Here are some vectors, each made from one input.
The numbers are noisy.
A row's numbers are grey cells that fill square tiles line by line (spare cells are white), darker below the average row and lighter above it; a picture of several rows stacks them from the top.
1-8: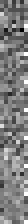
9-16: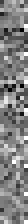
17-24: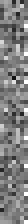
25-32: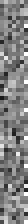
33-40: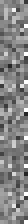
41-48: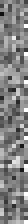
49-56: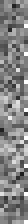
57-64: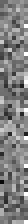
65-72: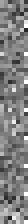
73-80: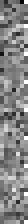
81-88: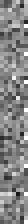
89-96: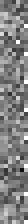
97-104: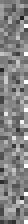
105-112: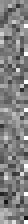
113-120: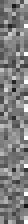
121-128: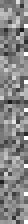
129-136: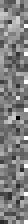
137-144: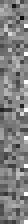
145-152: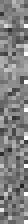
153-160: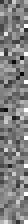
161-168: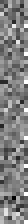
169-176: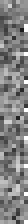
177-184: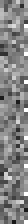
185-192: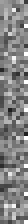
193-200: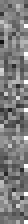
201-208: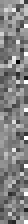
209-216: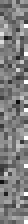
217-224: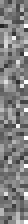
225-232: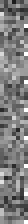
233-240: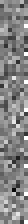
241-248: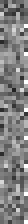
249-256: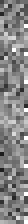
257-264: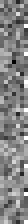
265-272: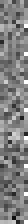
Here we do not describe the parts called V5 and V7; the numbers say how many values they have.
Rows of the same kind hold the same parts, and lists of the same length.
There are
3 kinds of row.
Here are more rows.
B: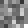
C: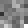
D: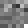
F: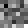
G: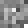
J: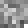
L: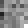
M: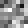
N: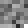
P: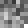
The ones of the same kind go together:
B, D
C, L, N
F, G, J, M, P

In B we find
one of 11 labels and a value of V7.
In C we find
one of 6 labels and a value of V5.
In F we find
three true/false values.
